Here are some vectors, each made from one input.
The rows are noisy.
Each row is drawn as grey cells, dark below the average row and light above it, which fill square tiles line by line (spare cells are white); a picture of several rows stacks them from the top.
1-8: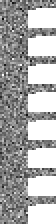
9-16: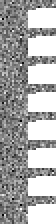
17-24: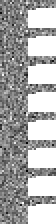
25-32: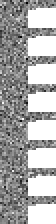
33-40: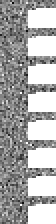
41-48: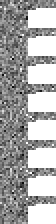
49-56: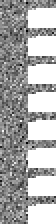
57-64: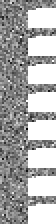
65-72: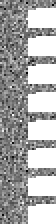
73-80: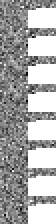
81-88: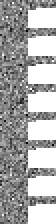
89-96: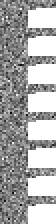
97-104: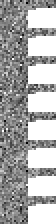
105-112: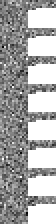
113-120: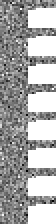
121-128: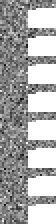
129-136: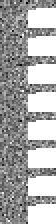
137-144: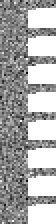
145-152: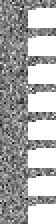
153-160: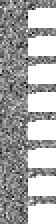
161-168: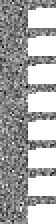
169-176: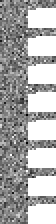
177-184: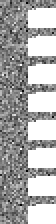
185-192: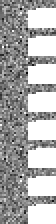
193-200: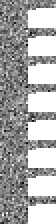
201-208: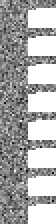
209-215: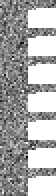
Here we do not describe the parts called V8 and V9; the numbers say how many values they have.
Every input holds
a true/false value, together with either a node of a 10-node tree, or a value of V8 and a value of V9.
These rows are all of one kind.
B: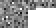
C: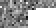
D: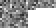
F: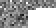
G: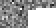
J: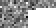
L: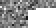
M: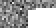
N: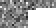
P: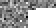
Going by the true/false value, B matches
G and M.
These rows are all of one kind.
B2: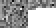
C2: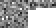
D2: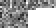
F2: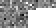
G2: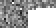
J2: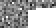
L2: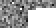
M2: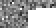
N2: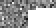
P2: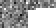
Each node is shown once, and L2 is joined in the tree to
B2, M2 and P2.
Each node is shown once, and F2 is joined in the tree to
G2.
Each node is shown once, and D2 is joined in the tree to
P2.
